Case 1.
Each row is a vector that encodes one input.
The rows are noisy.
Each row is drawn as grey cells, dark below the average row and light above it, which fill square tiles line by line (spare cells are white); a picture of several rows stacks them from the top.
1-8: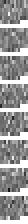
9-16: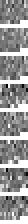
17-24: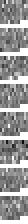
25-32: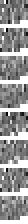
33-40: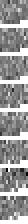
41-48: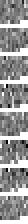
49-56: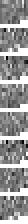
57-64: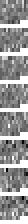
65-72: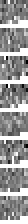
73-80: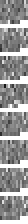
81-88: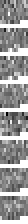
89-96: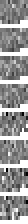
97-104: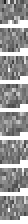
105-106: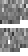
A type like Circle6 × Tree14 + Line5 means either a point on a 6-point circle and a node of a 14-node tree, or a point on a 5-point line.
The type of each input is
Bool × (Circle8 + Unit).
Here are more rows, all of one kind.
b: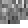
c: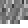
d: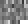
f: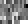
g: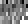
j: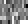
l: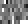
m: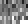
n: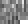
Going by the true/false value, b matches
c, d and n.
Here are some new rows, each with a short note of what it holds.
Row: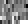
a point on an 8-point circle and a true/false value
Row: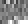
a true/false value
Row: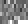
a true/false value
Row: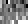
a true/false value
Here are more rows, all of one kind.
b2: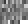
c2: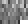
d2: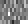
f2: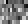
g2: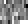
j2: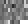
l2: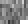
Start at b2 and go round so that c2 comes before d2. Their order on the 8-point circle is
b2, g2, c2, l2, f2, d2, j2.
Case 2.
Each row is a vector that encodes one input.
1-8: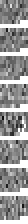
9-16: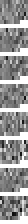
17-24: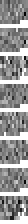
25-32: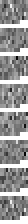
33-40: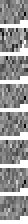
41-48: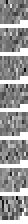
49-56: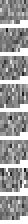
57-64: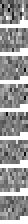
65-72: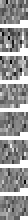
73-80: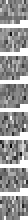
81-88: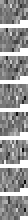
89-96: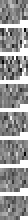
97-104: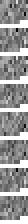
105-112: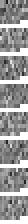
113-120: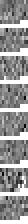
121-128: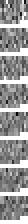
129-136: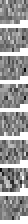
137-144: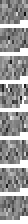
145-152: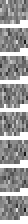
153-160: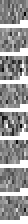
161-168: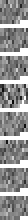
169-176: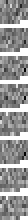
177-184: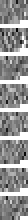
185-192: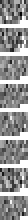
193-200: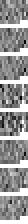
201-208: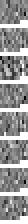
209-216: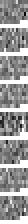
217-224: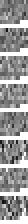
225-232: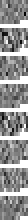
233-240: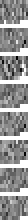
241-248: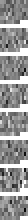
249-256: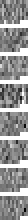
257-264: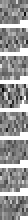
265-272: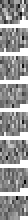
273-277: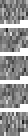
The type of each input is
Bool × Circle17.
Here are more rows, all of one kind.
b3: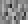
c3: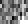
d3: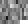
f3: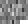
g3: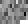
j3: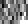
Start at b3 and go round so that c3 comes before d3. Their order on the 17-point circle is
b3, g3, c3, d3, j3, f3.
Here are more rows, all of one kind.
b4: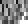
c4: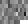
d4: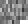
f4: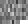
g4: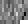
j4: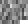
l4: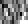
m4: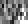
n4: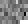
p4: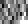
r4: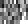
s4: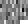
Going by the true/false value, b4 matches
l4, m4, p4 and r4.
